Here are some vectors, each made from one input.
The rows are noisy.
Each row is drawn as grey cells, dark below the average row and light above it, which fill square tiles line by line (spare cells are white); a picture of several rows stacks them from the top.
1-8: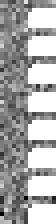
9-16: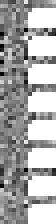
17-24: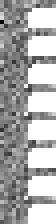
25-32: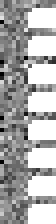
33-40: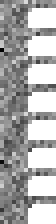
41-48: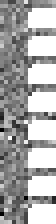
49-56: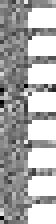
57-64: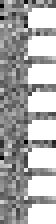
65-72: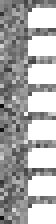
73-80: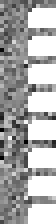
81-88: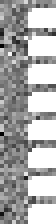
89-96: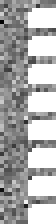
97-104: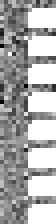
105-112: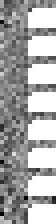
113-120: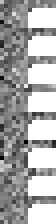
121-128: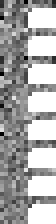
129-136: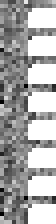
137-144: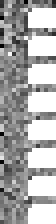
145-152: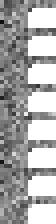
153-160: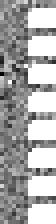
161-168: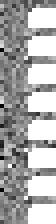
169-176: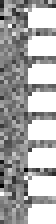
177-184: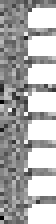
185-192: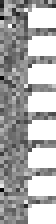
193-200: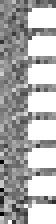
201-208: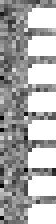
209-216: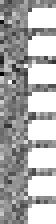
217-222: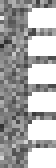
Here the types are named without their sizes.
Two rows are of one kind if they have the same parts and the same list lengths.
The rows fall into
3 kinds.
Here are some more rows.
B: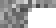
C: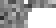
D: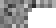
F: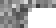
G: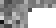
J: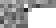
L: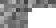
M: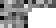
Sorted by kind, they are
B, F, J, L
C, D, G
M

